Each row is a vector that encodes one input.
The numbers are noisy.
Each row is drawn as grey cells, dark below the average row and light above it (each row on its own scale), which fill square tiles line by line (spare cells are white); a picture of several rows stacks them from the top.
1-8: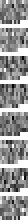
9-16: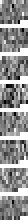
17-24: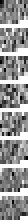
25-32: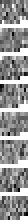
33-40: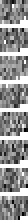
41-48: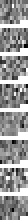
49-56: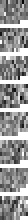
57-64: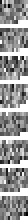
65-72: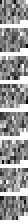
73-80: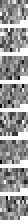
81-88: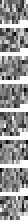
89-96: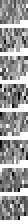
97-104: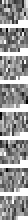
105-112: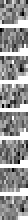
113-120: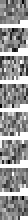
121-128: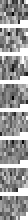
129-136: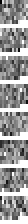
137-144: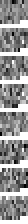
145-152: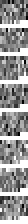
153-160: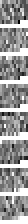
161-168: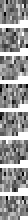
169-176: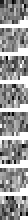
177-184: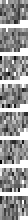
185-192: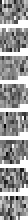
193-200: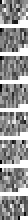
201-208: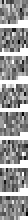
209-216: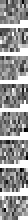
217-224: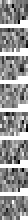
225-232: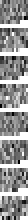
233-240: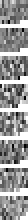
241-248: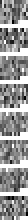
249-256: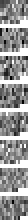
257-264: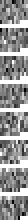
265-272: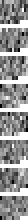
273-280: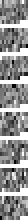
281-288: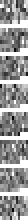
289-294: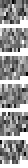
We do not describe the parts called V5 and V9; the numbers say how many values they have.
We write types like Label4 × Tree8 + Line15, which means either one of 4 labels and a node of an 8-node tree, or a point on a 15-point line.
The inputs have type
((Circle11 + V5) × Line8 + Line7) × V9.
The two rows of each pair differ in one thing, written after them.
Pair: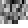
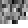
the value of V5
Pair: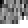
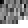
the place on the 8-point line
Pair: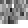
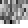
the value of V9
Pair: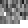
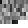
the value of V9
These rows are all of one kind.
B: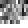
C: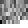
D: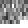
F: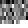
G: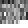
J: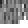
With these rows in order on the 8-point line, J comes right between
C and D.
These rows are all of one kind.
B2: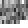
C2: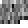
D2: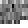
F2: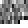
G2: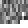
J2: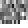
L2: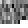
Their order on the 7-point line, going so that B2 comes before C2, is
B2, L2, D2, J2, G2, F2, C2.
